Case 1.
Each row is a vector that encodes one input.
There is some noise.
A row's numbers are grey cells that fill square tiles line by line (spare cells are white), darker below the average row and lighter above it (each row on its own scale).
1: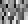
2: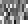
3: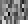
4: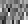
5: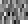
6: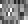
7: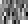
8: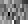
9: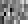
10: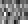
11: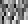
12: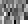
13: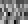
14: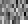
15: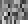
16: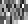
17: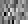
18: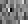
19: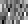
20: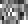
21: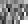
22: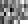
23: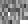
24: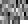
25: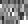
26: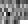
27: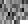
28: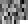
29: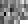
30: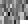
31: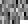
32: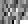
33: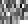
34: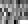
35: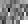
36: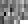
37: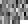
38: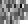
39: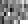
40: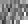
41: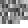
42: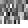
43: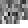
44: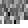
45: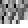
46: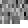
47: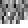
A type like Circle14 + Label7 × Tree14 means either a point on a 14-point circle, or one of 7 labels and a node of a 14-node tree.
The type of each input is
Bool × Label7.
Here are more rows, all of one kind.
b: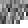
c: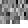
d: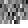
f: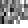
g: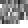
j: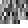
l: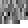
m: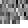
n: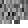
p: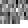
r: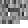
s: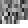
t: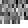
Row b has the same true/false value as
f, g and r.
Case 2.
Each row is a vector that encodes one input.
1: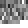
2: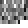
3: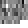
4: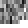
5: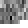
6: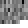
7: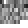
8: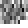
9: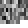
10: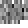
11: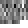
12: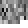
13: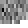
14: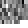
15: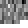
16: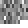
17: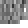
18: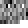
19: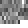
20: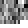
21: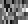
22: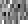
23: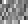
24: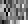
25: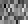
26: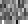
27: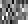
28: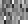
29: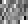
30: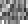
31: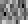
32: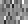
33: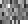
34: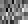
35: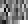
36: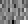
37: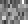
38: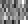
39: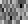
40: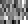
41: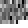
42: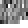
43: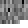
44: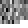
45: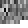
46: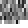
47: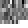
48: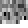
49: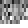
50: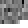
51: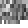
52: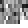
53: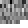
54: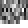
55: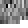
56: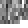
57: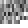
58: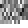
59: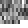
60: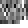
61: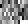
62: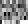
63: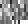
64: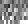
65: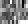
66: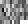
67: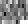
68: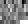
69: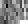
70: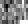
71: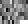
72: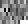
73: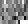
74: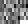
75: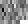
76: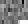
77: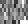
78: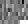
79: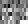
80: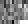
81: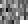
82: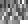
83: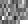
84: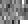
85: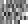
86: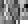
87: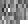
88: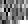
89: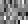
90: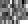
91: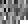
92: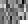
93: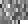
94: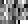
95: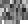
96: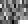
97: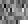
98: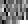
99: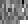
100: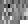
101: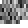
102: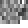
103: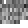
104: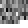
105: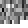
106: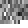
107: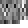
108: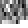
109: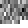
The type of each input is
Circle9 × Label7.
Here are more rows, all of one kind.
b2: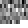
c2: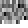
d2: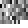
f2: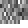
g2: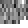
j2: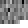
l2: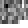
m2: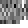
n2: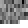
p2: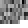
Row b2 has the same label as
d2, f2, n2 and p2.
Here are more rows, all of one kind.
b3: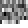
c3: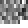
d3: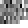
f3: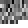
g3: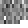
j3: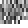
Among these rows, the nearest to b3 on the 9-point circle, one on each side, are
f3 and j3.
